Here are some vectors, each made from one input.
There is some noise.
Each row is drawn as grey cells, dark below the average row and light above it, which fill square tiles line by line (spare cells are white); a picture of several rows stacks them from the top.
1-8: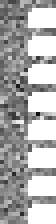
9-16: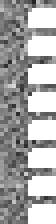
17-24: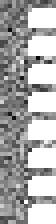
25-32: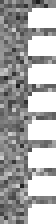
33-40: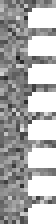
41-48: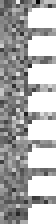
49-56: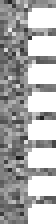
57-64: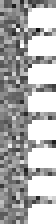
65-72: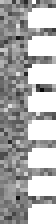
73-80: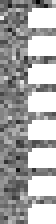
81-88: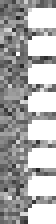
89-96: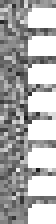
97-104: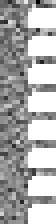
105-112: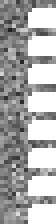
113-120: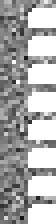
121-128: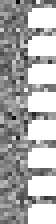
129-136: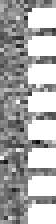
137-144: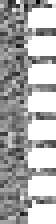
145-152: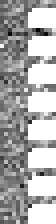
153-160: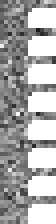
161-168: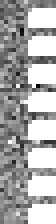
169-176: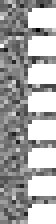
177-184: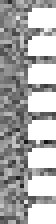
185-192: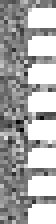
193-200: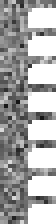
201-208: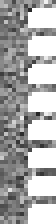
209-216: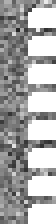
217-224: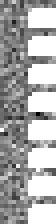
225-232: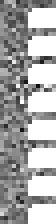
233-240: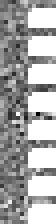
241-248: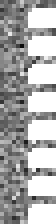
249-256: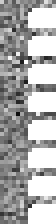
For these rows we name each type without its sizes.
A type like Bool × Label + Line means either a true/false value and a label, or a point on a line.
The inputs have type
Bool × Bool × Bool × (Circle + Unit) + Line.
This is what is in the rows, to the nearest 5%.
About 25% of them hold a point on a line. The rest hold three true/false values, together with either a point on a circle, or a fixed value.
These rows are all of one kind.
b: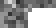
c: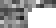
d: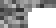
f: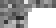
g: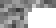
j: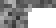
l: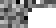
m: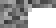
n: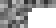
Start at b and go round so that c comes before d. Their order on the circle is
b, m, j, g, n, l, c, f, d.
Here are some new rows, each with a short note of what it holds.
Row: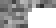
three true/false values
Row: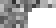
a point on a line
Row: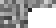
a point on a line
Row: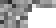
three true/false values
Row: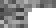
a point on a circle and three true/false values
